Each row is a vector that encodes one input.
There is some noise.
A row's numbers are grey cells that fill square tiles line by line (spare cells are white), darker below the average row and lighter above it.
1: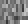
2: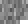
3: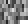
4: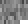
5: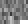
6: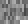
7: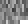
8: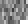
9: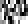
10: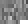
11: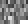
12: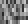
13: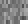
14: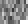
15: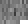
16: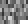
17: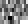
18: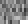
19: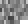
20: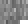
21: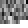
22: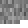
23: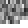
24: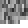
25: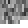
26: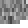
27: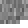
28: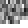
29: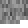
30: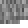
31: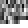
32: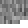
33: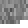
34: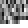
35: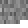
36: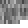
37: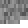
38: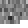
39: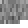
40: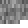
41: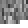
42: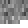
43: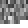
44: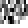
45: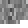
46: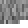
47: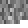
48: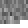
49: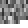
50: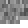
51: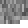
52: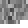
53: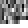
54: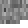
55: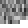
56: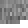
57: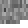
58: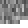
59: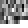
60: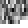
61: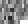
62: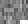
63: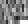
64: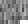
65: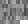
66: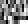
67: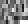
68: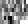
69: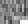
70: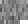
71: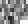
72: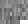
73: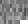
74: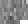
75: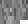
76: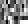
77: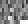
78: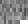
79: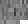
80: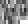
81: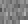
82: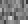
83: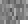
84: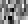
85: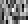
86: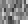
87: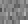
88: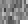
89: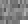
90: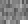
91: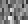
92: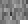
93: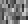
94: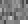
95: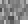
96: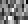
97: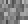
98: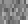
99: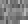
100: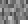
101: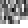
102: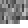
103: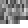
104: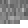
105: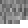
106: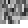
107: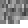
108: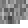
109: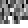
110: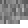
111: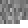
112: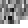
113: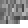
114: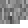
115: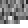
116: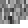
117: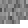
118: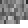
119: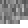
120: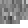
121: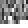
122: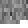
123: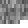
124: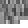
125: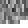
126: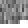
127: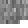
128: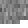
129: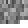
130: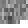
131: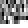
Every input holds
a point on a 17-point line and a true/false value.
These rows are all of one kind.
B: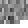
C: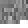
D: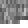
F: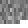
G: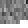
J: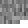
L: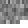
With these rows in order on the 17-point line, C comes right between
B and L.
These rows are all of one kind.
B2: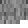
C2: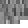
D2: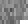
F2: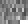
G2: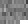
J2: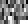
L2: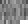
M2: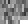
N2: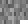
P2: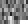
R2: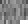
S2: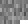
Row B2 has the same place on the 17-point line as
L2 and R2.
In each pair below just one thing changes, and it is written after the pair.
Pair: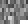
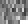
the place on the 17-point line
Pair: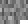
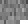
the place on the 17-point line
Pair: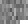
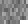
the place on the 17-point line
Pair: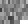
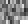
the true/false value
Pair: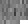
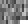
the true/false value
